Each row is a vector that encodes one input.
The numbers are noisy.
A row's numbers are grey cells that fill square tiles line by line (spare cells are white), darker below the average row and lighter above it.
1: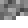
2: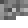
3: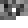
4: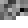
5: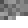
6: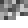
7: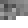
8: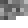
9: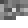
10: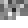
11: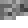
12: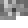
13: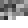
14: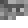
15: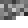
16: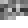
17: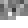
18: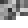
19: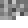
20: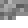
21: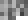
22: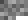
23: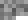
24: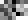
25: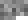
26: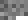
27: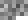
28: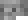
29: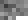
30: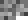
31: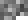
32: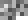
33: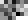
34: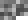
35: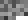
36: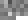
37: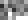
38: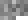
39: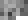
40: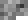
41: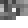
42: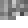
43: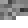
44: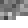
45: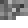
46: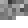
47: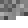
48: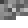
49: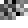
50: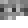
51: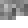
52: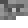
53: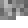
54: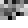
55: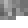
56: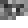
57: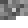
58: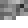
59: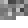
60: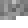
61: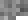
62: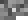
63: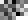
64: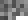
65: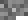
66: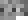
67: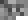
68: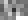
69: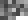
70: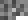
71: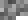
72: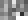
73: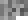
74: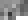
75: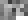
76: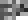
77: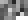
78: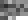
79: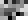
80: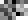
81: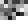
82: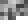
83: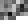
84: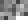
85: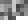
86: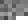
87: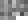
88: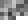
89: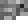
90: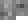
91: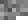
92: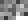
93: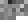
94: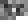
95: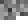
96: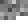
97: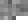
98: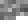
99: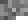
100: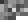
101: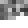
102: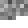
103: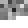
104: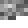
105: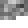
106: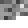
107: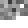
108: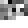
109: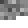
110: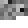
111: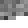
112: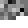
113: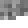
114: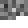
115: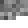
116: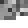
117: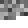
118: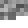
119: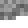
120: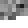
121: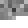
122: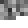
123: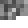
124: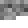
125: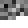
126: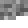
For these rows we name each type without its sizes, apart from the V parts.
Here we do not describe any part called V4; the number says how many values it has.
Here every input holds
a list of items, each a true/false value and a value of V4.
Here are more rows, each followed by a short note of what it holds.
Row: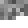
a list of two items
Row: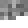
a list of two items
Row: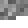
a list of two items
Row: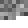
a list of one item
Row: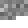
a list of two items
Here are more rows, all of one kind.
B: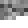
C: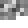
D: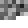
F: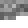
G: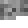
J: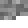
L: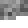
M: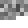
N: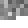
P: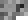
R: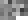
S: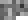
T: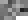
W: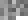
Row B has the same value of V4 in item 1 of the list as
G, L, R and T.
